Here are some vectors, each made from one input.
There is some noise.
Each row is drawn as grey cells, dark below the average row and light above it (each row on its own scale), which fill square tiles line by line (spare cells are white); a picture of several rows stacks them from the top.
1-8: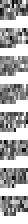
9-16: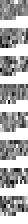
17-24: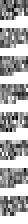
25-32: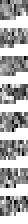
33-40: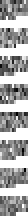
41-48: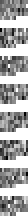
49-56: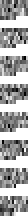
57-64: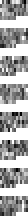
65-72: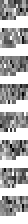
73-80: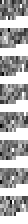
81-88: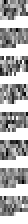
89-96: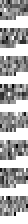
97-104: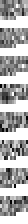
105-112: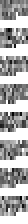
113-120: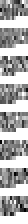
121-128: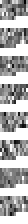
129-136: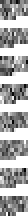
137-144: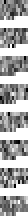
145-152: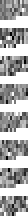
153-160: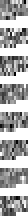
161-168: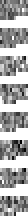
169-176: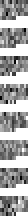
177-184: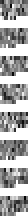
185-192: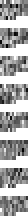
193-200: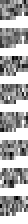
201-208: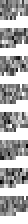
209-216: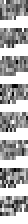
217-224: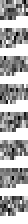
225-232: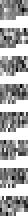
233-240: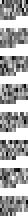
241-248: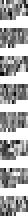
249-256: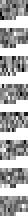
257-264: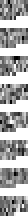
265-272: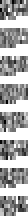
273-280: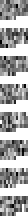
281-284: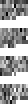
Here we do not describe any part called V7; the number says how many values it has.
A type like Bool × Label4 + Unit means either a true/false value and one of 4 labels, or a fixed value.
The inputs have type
Label9 × (Line11 + Line13) × V7 × V7.
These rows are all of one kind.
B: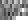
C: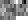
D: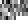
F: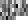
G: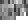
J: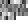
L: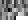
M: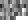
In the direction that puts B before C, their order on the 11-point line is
M, G, B, C, J, F, D, L.
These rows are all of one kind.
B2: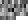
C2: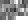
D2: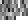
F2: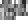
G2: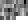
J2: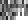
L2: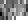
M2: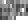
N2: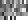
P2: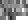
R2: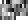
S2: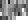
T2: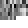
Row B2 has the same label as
P2 and S2.
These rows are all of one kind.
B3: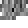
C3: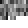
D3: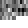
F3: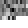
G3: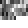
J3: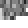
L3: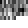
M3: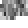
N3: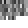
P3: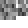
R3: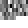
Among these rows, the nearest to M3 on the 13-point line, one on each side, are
B3 and F3.
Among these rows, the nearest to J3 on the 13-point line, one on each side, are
C3 and R3.
